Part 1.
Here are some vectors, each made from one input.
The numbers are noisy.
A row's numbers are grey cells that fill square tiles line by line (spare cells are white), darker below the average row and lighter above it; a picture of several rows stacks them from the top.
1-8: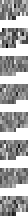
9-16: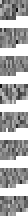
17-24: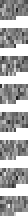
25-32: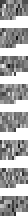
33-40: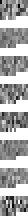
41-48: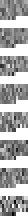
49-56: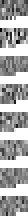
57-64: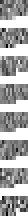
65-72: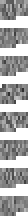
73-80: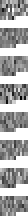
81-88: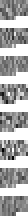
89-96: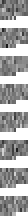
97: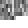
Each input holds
either a point on a 5-point line, or three true/false values.
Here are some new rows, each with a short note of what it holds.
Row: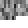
three true/false values
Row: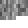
three true/false values
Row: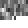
a point on a 5-point line
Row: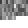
three true/false values
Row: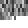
three true/false values
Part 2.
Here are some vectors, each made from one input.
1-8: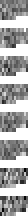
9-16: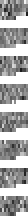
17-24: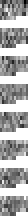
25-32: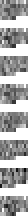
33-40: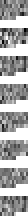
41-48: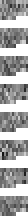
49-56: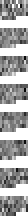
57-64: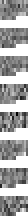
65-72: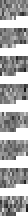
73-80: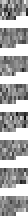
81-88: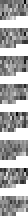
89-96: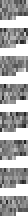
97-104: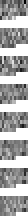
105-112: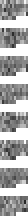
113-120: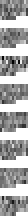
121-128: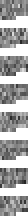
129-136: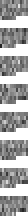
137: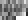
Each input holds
either a point on an 11-point line, or a point on a 13-point line.
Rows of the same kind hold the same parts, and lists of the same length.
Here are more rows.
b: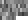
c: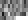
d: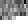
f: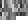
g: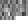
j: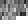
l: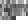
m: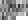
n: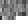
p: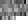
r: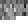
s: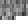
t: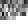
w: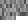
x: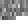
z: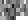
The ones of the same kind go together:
b, c, d, f, g, j, n, p, r, s, t, w
l, m, x, z

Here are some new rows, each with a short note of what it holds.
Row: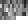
a point on a 13-point line
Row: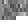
a point on an 11-point line
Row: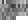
a point on an 11-point line
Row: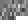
a point on an 11-point line
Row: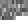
a point on an 11-point line
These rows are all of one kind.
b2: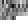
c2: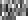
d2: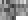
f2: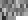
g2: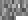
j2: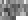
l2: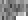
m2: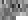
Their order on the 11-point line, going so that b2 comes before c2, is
d2, b2, j2, m2, l2, c2, f2, g2.
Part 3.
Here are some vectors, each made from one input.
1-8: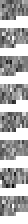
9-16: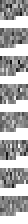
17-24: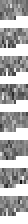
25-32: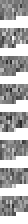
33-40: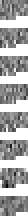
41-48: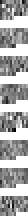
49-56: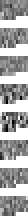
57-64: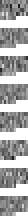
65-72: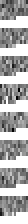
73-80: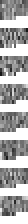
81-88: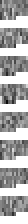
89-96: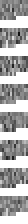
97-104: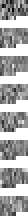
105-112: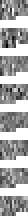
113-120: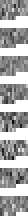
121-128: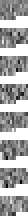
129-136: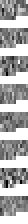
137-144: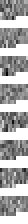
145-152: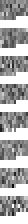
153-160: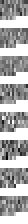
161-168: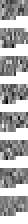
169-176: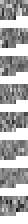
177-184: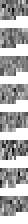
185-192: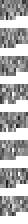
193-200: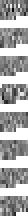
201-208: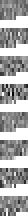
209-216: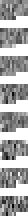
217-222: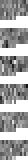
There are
3 kinds of row.
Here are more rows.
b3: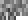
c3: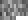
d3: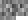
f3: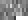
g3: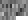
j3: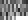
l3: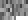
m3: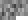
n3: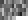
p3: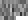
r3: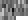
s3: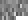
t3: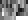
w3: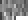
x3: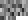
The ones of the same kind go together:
b3, c3, d3, f3, j3, l3, m3, p3, s3, w3
g3, r3, t3
n3, x3

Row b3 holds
three true/false values.
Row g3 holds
a point on an 8-point line and a point on a 10-point line.
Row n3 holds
a fixed value.
